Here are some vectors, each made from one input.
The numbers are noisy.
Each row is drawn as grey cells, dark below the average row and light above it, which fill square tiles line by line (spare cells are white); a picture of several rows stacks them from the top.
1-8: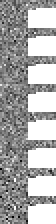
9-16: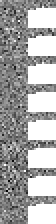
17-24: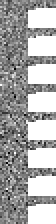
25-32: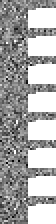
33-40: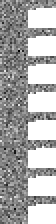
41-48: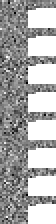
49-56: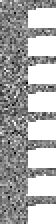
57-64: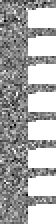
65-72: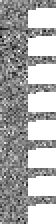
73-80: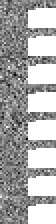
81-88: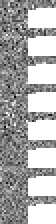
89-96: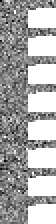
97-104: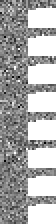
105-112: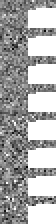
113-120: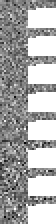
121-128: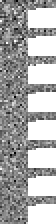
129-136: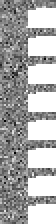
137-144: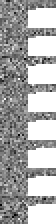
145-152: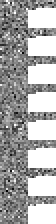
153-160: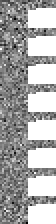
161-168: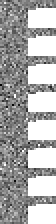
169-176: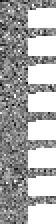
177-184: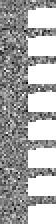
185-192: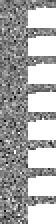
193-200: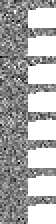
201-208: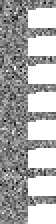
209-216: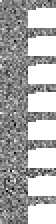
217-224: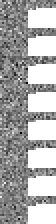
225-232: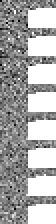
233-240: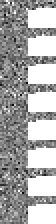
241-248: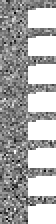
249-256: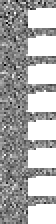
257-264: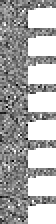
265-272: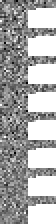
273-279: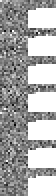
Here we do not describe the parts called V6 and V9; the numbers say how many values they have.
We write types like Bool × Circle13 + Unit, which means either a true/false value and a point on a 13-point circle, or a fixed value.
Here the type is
Bool × Bool × Bool × V9 + Line7 × V6.
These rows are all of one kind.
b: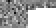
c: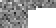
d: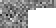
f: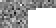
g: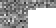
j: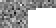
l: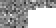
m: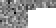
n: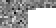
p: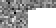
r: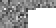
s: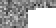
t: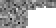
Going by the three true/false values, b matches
c, f, j and n.
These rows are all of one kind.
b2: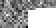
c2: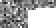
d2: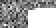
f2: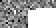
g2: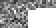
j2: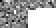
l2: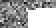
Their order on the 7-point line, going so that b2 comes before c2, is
l2, g2, b2, c2, j2, f2, d2.
